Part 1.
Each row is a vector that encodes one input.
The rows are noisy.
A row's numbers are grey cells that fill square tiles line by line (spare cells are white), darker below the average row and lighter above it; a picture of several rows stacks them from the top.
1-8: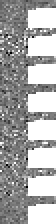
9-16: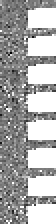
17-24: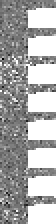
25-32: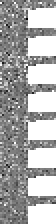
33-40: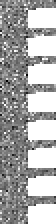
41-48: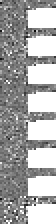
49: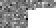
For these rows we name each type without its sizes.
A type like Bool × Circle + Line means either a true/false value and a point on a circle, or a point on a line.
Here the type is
Bool × Label.
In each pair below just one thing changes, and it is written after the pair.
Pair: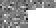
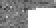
the label
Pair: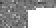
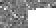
the label
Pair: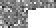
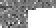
the label
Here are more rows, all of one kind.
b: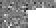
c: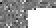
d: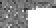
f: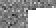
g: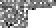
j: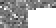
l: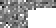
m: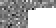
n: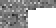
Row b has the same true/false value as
c, d and j.
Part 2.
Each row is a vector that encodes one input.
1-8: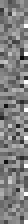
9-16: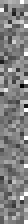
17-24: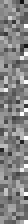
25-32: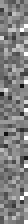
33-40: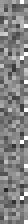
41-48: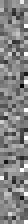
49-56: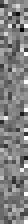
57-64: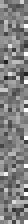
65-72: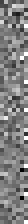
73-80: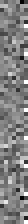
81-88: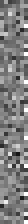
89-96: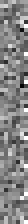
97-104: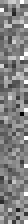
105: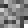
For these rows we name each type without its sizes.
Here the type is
Line × Tree.
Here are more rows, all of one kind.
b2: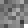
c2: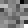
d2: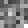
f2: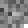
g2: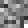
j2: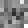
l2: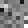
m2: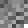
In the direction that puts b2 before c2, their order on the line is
j2, g2, m2, b2, d2, f2, c2, l2.
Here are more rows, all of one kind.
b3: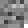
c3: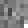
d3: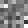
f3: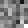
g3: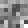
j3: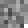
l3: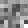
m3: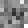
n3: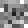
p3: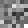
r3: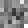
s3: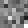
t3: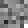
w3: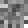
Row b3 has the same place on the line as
m3, n3, p3 and r3.
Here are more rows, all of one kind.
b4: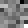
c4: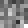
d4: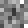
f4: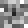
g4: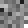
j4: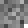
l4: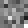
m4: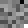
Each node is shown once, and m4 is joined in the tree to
g4 and l4.
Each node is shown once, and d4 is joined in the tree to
f4 and j4.
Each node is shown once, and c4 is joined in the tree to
b4.
